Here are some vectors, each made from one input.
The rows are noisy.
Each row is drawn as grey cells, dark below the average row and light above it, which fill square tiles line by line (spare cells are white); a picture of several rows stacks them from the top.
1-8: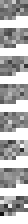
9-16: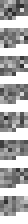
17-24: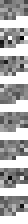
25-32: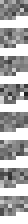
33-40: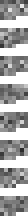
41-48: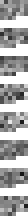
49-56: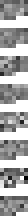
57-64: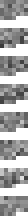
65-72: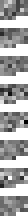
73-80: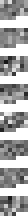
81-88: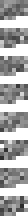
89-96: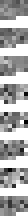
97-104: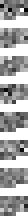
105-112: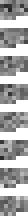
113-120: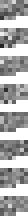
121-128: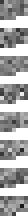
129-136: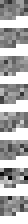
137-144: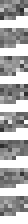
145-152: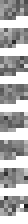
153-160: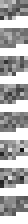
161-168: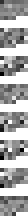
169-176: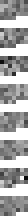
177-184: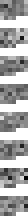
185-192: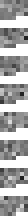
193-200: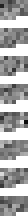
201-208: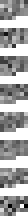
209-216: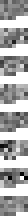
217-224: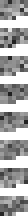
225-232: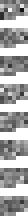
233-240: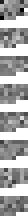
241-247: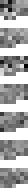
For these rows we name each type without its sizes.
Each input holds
a point on a line, together with either a point on a line, or three true/false values.
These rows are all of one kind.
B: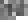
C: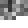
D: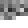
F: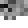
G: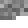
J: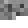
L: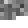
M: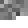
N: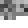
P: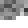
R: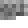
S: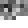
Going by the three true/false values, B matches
G, L, M and P.
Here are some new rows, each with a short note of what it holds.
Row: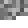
a point on a line and three true/false values
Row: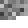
a point on a line and three true/false values
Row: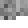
a point on a line and three true/false values
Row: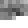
a point on a line and three true/false values
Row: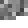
a point on a line and three true/false values
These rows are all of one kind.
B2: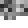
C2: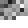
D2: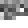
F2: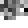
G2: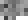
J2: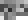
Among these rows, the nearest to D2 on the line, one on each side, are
G2 and J2.
